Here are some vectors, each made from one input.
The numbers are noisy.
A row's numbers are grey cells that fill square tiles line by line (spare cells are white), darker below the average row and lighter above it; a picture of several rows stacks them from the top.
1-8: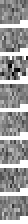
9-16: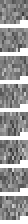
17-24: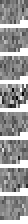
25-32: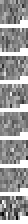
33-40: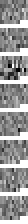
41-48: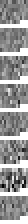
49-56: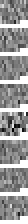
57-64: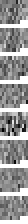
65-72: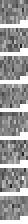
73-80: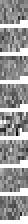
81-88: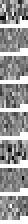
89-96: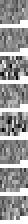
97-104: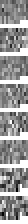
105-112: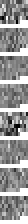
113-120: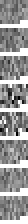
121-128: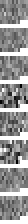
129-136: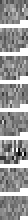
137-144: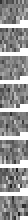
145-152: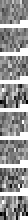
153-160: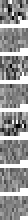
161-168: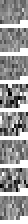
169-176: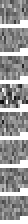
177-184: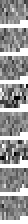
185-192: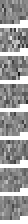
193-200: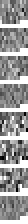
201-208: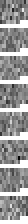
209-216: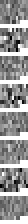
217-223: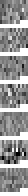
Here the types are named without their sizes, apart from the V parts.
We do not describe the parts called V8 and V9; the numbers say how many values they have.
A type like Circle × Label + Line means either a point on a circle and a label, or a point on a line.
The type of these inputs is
Line × (Line + V9) + V8.
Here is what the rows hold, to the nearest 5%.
About 85% of them hold a point on a line, together with either a point on a line, or a value of V9. The rest hold a value of V8.
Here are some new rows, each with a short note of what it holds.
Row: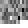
a point on a line and a value of V9
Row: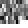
a value of V8
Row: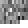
a point on each of two lines
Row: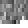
a point on a line and a value of V9
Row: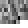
a point on each of two lines
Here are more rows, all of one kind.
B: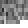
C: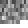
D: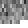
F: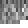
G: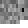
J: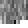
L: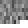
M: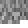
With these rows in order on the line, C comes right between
F and L.
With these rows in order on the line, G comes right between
B and D.
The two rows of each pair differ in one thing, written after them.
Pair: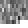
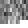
the place on the line
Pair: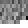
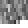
the value of V9
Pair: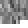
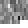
the place on the line
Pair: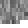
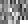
the place on the line
